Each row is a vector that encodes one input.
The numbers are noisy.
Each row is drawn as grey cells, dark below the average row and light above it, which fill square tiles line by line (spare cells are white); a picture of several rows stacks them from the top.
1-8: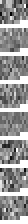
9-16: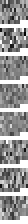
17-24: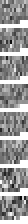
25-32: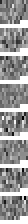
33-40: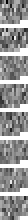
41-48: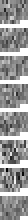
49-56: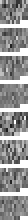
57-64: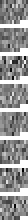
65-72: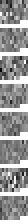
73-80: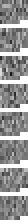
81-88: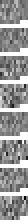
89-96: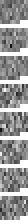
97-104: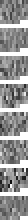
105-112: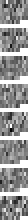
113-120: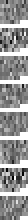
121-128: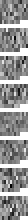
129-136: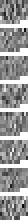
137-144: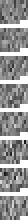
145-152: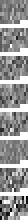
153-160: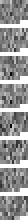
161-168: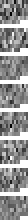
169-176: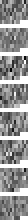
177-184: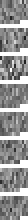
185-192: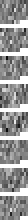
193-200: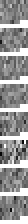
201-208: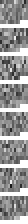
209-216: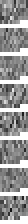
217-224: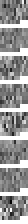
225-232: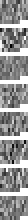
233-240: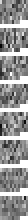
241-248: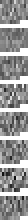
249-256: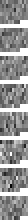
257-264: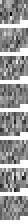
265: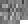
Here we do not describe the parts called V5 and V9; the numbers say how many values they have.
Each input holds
three true/false values and a value of V5, together with either a point on an 8-point line, or a value of V9.
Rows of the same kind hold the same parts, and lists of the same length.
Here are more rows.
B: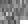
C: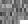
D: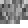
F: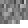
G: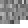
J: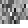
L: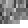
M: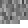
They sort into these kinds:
B, C, G, J, L
D, F, M

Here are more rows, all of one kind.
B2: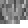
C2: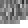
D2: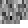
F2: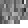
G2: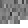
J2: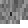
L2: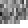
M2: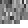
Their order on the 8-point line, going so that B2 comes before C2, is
D2, L2, M2, B2, F2, J2, C2, G2.
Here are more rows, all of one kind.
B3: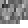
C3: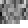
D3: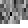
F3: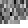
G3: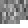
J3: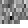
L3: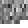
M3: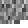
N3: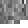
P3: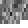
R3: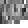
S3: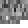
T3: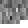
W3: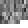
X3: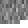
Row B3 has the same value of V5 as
C3, F3, T3 and X3.
